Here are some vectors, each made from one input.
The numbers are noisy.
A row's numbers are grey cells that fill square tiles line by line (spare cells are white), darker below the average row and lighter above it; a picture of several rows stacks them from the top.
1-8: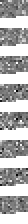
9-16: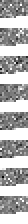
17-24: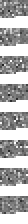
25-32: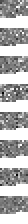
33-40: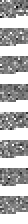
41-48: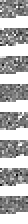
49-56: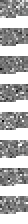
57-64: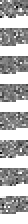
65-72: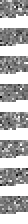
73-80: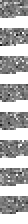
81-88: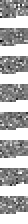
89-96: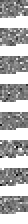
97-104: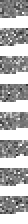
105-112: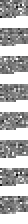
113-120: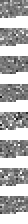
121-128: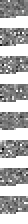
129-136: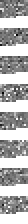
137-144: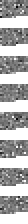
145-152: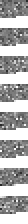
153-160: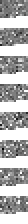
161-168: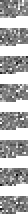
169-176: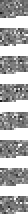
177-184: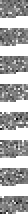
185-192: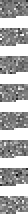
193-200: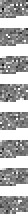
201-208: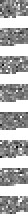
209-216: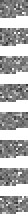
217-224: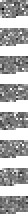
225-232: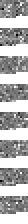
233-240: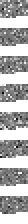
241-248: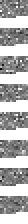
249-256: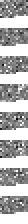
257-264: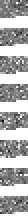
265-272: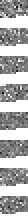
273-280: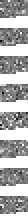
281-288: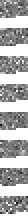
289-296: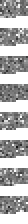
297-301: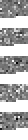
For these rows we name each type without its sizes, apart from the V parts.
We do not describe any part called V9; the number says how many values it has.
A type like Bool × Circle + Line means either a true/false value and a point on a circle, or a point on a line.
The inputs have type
(Bool × Bool × Bool × Bool + V9) × Tree.
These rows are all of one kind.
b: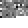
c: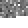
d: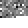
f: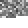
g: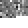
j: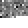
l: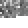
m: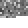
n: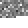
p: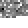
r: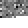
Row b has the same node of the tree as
d, g and r.
